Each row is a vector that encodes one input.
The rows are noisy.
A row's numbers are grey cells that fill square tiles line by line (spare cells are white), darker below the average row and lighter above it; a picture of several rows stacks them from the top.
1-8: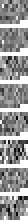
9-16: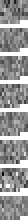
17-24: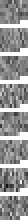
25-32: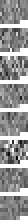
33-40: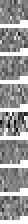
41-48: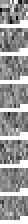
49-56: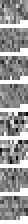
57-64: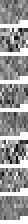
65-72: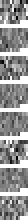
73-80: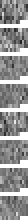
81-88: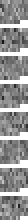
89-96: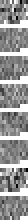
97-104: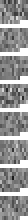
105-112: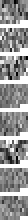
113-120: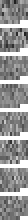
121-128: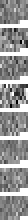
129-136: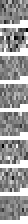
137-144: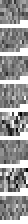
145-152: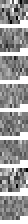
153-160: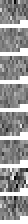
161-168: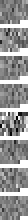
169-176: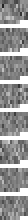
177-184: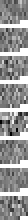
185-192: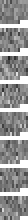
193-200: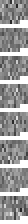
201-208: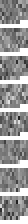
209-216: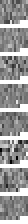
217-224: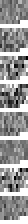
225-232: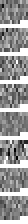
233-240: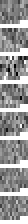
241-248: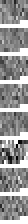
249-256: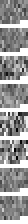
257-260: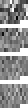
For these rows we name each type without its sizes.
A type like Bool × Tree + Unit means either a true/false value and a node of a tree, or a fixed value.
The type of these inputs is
Label + List(Line) × Tree.
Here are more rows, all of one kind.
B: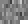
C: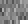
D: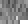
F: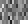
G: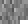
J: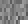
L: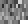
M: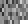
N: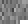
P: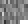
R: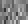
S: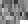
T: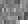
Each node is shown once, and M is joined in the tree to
D and R.
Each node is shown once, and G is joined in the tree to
N and T.
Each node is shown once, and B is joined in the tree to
C.
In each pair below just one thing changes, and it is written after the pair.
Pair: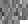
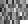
the place on the line in item 1 of the list
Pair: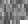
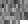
the place on the line in item 1 of the list
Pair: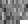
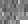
the place on the line in item 1 of the list
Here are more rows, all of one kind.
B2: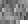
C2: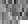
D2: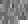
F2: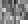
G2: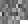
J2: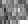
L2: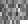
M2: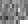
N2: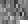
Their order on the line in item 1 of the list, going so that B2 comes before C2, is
N2, D2, B2, M2, C2, F2, L2, G2, J2.
